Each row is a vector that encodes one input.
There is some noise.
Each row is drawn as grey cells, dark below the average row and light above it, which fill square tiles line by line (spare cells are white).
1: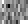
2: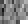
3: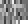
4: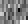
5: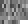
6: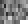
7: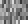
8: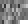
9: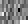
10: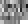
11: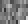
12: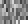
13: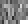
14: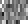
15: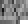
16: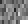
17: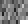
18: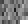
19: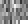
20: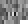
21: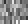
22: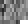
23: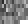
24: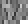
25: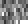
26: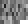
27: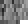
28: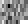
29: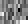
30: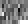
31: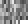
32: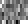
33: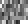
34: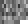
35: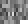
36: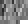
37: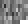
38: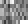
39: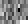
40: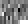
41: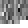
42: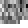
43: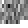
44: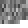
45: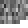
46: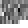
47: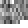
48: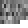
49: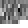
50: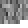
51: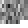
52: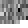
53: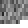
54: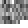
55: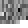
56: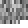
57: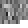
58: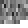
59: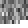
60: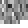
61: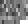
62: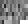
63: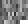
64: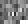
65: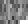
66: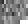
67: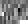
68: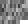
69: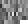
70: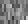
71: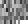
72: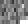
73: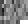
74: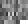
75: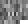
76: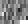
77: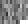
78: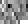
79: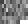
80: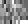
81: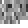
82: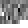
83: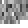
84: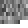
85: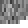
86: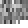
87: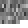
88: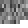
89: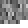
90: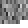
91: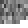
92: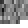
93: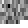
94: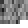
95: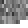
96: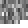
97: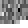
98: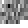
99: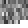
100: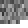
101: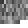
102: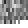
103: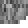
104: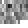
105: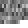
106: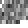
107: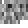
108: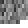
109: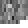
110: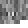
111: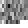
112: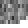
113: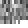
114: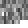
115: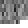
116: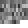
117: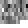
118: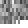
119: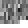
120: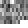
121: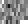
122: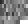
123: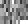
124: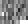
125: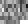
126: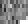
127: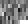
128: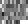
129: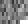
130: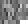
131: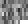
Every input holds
either a point on an 8-point line, or a point on a 9-point line.
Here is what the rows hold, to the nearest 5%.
About 50% of them hold a point on an 8-point line. The rest hold a point on a 9-point line.
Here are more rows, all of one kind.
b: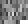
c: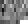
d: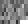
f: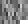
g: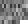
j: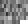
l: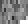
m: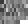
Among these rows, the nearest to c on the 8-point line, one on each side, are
d and m.
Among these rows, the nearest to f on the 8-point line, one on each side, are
b and l.
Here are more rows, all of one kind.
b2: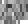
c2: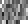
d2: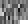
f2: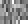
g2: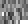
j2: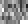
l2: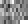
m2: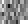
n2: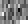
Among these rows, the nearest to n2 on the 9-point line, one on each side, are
d2 and g2.
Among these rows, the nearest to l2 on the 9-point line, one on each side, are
f2 and j2.
